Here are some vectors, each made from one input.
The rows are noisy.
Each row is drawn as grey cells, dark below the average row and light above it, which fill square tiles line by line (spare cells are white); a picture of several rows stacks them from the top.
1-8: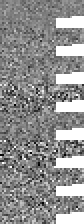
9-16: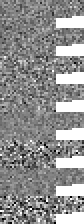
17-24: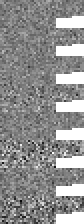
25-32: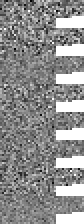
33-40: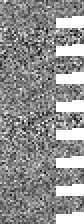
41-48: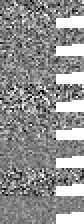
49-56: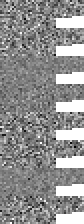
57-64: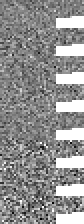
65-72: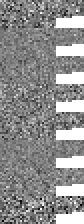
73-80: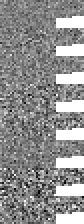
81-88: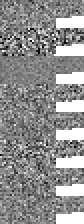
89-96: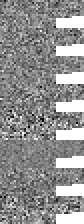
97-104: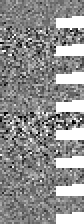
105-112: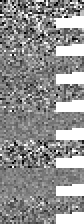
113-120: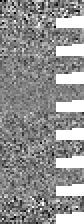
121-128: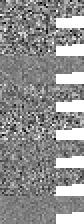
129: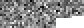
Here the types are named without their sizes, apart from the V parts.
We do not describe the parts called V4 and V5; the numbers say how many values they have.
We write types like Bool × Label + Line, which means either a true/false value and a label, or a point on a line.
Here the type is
(Line + V5) × (Tree + V4).
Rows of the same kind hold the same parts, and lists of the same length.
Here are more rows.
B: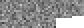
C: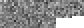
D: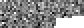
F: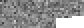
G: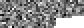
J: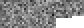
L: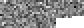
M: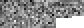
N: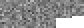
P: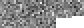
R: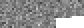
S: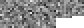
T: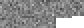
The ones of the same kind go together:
B, J, M, N
C, F, G, P, S
D, T
L, R

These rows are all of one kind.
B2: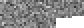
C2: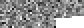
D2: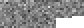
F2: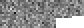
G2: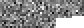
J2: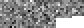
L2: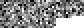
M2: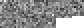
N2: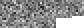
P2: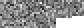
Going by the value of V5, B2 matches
D2 and P2.
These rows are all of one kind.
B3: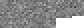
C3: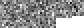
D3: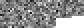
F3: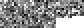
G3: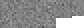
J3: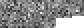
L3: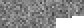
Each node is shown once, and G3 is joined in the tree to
D3 and F3.
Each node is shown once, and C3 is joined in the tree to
J3.
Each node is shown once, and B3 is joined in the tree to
D3 and L3.
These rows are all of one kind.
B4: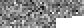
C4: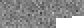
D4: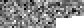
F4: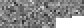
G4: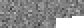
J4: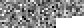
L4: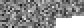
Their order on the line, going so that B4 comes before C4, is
B4, G4, J4, D4, L4, F4, C4.
